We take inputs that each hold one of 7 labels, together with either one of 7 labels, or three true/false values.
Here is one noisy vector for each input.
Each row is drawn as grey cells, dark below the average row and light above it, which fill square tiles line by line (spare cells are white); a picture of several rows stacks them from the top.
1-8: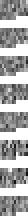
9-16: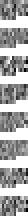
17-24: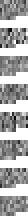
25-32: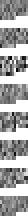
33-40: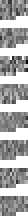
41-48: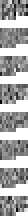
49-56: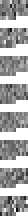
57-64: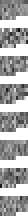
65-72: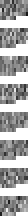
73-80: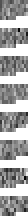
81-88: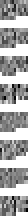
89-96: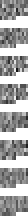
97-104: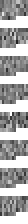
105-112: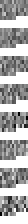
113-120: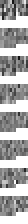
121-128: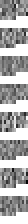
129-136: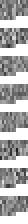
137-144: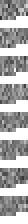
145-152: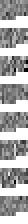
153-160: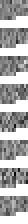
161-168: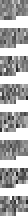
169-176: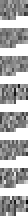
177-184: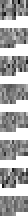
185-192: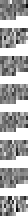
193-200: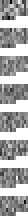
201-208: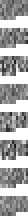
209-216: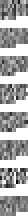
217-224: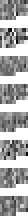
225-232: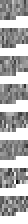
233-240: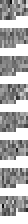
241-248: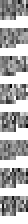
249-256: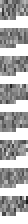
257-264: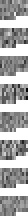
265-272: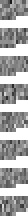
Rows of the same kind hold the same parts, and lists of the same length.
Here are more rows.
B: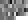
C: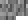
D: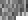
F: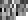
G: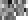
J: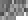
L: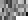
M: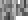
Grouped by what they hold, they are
B, C, D, F
G, J, L, M

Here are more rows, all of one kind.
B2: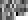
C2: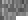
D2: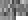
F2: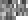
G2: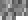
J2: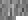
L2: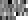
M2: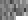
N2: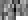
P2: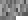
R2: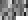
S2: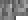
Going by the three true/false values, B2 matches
C2, F2 and M2.
